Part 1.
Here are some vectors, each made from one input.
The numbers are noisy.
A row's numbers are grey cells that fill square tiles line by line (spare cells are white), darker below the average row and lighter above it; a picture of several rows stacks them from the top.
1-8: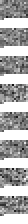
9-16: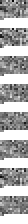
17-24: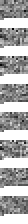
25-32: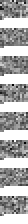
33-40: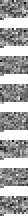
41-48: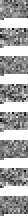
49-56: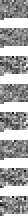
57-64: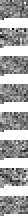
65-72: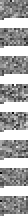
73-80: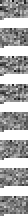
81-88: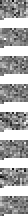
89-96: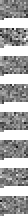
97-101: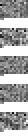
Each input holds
either a point on an 8-point line and three true/false values, or a node of a 10-node tree.
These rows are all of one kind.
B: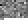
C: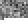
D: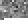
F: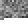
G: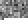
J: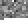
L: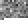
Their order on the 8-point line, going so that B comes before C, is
J, D, B, C, G, F, L.
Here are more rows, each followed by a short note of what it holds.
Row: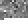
a point on an 8-point line and three true/false values
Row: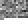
a point on an 8-point line and three true/false values
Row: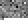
a point on an 8-point line and three true/false values
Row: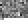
a point on an 8-point line and three true/false values
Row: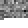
a point on an 8-point line and three true/false values
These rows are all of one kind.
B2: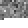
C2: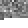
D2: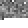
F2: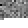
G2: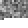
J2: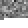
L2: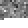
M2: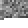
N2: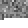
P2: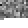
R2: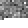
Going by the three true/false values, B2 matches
C2, G2 and L2.
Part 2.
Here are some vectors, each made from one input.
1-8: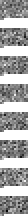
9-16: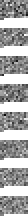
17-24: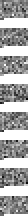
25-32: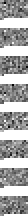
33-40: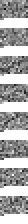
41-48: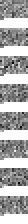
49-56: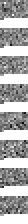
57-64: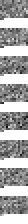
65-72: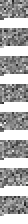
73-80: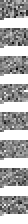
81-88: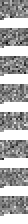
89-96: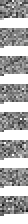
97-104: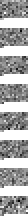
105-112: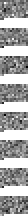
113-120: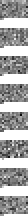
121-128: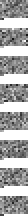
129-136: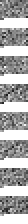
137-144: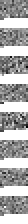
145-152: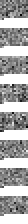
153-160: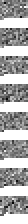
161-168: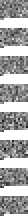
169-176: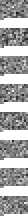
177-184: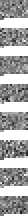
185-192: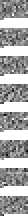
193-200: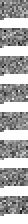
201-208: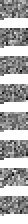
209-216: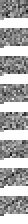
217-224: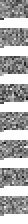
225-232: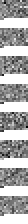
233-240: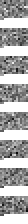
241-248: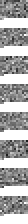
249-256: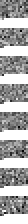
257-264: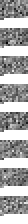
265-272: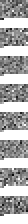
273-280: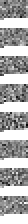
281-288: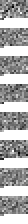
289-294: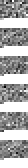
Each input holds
either a point on a 7-point line, or a point on a 9-point line, or a node of a 12-node tree.
